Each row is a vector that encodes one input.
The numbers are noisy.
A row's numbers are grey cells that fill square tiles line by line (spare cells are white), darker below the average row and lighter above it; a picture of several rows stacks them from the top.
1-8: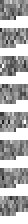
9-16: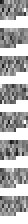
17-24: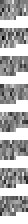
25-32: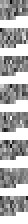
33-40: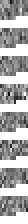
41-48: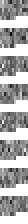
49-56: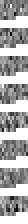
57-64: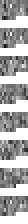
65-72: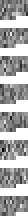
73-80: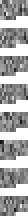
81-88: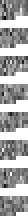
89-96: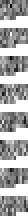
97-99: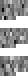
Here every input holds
a point on a 6-point circle.
